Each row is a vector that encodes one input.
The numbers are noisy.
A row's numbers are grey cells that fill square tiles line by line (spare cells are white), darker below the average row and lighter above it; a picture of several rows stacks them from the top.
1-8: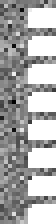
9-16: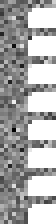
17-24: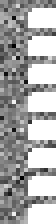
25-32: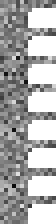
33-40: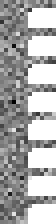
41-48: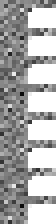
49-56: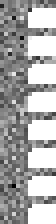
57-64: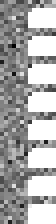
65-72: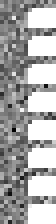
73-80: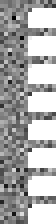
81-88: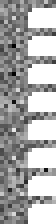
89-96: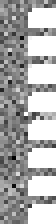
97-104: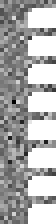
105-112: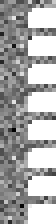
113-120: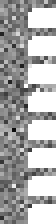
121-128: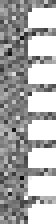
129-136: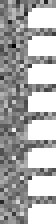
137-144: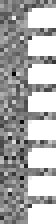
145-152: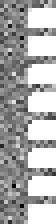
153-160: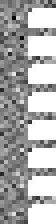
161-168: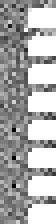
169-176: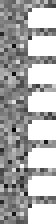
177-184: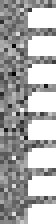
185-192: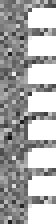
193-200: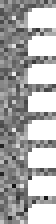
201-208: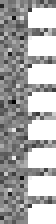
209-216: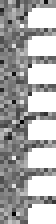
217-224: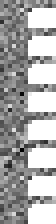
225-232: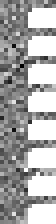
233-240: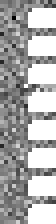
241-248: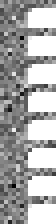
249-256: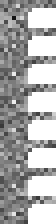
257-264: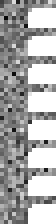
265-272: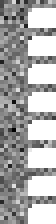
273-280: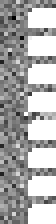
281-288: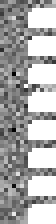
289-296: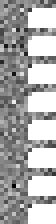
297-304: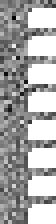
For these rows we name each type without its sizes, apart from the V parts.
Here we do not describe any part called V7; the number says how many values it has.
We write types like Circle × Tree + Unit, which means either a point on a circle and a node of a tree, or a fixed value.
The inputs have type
Bool × V7 + Line.
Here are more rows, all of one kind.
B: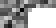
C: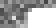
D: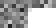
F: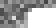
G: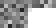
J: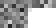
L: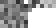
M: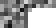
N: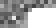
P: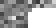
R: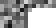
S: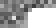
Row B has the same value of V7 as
M and R.
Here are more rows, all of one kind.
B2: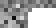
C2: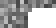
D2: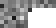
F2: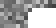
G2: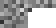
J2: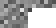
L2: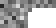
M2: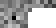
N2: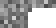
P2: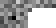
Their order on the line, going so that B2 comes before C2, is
D2, L2, B2, M2, F2, P2, G2, J2, N2, C2.
